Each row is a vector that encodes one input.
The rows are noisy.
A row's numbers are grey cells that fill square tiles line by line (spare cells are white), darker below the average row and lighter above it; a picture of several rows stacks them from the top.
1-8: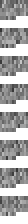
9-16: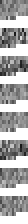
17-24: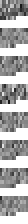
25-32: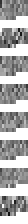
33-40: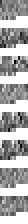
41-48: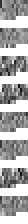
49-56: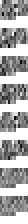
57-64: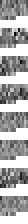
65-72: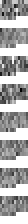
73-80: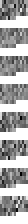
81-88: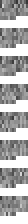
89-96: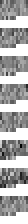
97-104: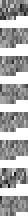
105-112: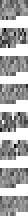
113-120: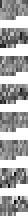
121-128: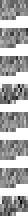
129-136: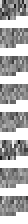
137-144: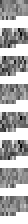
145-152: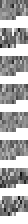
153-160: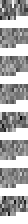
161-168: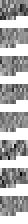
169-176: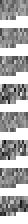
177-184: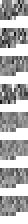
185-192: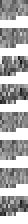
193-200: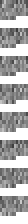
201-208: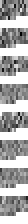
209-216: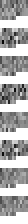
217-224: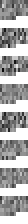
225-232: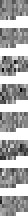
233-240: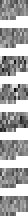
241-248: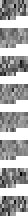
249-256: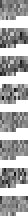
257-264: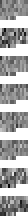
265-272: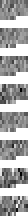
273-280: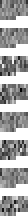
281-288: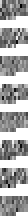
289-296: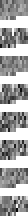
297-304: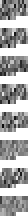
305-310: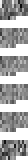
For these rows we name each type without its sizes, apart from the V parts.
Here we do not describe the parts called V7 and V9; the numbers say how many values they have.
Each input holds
either a point on a line, or a true/false value, a value of V7 and a value of V9.
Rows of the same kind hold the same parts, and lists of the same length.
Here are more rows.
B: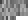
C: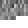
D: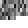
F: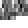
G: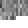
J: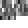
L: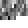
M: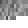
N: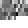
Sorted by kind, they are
B, C, G, M
D, F, J, L, N

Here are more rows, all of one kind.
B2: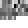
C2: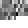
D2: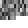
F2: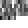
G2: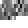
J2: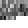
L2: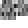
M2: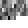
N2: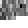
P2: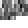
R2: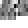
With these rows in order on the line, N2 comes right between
D2 and J2.
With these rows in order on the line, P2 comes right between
F2 and G2.
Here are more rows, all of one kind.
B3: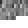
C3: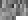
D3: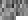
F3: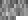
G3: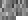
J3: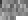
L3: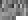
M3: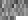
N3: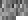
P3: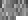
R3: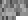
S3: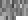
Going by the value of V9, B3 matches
D3, N3 and S3.
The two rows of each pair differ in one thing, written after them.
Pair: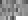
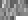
the true/false value
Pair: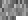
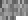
the true/false value
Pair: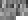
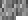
the value of V9
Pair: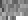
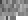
the value of V7
